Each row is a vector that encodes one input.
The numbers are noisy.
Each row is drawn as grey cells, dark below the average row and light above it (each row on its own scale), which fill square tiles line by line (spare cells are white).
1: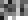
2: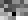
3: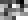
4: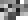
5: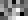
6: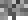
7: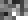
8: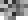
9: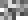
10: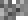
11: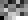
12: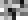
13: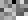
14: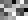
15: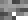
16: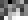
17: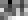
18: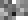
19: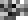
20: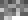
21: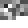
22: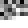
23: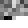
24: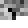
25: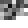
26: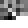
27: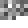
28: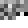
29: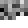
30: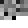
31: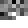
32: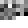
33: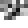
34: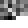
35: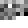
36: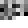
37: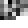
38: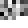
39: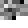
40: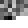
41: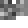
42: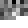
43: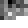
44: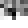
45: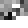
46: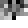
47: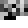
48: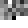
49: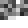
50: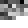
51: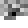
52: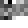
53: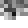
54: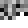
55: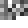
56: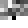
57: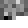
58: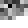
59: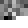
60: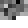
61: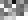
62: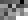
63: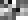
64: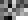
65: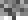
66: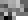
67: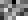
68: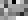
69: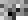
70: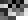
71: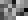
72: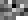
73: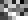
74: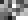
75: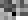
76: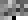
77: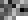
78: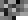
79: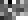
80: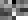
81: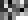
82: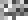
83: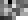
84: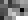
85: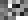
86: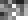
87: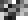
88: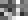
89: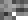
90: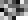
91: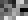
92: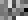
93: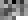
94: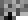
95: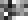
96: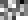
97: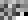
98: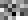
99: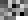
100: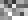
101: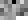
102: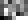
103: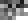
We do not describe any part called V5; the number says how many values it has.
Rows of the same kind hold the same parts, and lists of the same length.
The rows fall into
3 kinds.
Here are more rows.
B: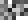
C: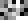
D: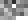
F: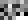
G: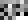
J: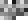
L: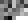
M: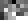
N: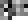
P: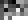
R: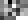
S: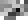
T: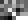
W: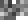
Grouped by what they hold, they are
B, C, D, J, M, P
F, G
L, N, R, S, T, W

